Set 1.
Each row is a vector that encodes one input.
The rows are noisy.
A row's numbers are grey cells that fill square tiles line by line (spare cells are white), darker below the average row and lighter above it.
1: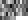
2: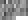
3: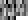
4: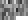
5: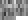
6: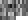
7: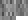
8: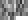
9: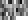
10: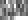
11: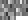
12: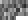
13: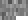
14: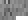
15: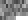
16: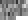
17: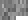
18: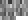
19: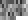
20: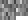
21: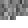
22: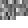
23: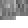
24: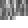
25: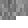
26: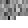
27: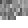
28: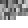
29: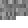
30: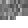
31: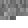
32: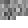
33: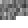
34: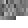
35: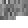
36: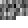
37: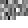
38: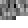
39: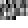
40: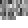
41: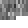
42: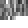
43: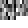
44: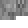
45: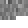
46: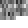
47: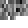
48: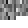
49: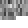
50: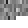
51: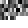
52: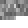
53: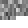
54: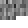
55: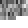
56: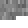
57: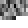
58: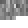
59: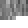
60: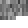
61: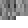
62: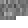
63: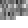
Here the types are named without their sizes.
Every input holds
either a fixed value, or three true/false values.
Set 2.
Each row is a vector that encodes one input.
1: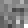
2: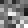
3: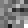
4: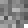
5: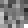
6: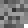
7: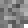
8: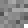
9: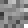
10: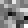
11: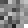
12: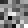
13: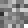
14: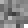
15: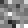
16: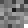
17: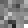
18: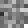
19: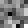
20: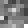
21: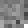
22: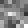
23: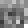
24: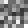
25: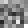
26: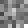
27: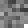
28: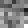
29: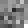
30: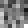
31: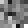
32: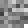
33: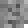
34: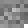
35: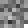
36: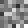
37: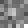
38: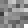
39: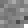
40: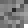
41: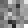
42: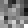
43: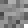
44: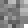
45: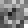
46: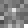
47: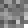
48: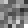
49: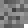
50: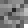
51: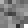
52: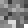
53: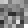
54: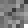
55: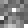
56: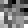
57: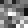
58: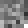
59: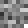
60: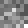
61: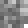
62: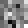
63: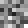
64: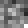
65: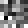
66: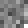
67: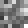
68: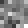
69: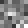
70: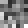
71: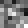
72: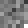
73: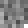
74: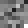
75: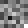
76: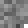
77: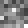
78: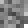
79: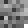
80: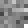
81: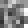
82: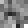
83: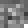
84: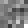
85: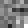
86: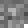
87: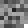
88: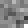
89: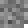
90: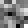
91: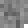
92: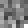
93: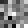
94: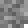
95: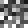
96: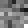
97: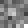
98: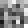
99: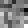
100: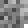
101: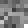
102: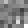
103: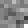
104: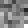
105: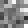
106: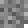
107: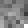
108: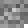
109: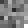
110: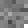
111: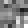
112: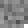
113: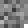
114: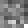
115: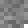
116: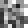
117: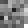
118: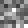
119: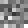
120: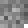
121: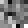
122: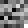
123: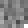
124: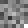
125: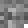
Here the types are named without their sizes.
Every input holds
a point on a line.
